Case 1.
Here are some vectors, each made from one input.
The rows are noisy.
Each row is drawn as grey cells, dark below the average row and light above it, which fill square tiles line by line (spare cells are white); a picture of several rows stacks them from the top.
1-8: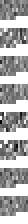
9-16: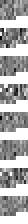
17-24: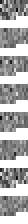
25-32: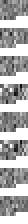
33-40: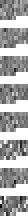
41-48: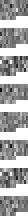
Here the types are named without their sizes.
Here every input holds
either a point on a circle, or three true/false values.
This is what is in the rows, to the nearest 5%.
About 30% of them hold a point on a circle. The rest hold three true/false values.
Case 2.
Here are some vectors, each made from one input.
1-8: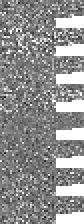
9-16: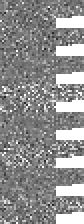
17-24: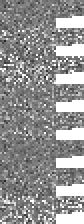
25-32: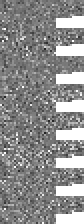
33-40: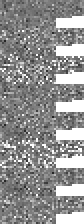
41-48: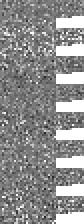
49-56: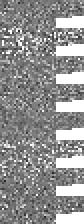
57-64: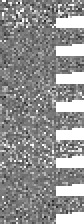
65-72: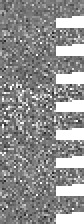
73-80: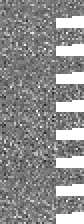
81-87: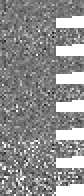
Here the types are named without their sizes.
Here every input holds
either a label, or three true/false values.
